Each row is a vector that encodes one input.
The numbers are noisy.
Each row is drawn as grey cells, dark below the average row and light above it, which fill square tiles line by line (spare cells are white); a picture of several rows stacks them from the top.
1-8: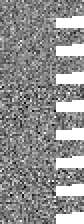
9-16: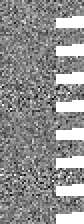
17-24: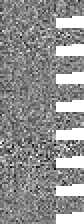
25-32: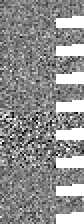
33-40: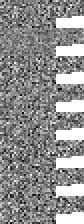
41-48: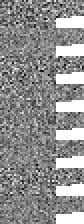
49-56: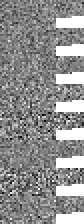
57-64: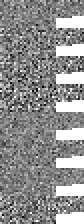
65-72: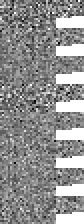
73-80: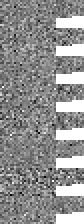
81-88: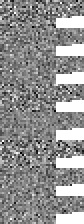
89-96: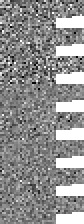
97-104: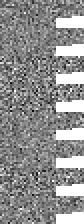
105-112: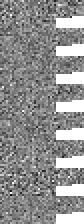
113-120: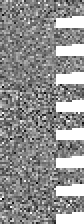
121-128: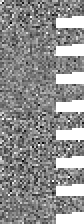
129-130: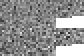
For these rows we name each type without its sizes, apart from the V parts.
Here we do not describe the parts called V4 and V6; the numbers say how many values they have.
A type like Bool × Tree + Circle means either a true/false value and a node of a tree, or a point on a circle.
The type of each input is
Bool × (Tree + Unit) + V4 × V6.
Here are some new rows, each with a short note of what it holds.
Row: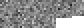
a node of a tree and a true/false value
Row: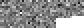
a true/false value
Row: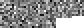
a value of V4 and a value of V6
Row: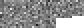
a node of a tree and a true/false value
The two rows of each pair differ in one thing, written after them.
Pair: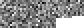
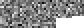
the value of V4
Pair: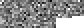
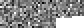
the value of V6
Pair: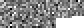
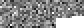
the value of V4
